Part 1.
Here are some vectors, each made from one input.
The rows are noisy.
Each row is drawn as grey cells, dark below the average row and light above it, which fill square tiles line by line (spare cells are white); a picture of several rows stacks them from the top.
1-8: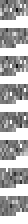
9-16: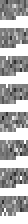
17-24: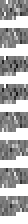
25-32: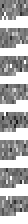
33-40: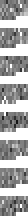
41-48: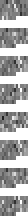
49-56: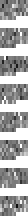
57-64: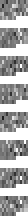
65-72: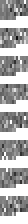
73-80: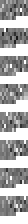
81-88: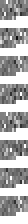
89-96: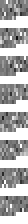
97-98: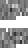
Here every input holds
either a fixed value, or four true/false values.
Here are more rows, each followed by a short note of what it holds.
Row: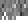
four true/false values
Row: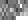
four true/false values
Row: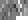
four true/false values
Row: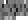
a fixed value
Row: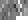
four true/false values
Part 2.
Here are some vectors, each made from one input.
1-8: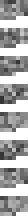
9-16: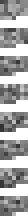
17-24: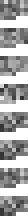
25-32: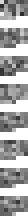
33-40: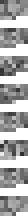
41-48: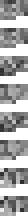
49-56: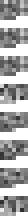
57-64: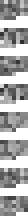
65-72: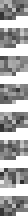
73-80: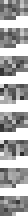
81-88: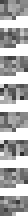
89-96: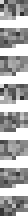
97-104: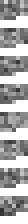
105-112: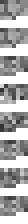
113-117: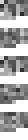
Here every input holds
one of 6 labels.
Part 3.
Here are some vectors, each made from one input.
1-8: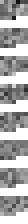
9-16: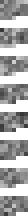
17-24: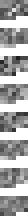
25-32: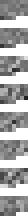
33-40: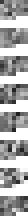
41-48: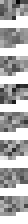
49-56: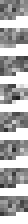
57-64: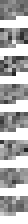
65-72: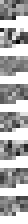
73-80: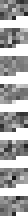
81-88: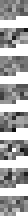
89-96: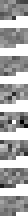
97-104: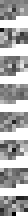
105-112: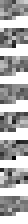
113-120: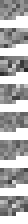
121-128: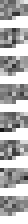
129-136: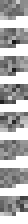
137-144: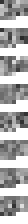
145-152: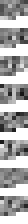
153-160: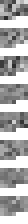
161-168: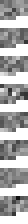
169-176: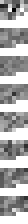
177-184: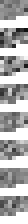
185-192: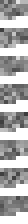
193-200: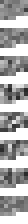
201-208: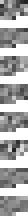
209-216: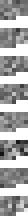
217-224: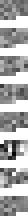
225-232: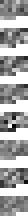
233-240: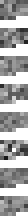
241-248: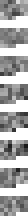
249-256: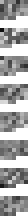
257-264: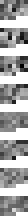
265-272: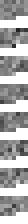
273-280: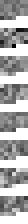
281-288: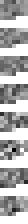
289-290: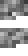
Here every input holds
either a point on a 13-point circle, or a fixed value.
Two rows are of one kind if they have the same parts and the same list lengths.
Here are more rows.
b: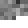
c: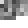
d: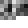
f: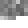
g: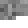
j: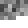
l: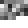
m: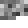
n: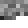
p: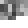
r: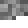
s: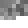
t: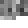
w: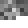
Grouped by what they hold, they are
b, c, f, g, j, l, m, n, p, r, s, t, w
d

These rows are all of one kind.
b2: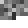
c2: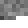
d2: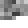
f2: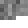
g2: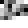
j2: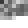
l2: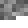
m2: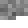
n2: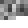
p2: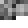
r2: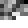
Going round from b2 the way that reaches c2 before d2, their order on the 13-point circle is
b2, m2, j2, f2, c2, l2, r2, p2, g2, n2, d2.
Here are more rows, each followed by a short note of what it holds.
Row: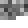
a fixed value
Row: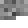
a point on a 13-point circle
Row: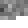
a point on a 13-point circle
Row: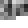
a fixed value
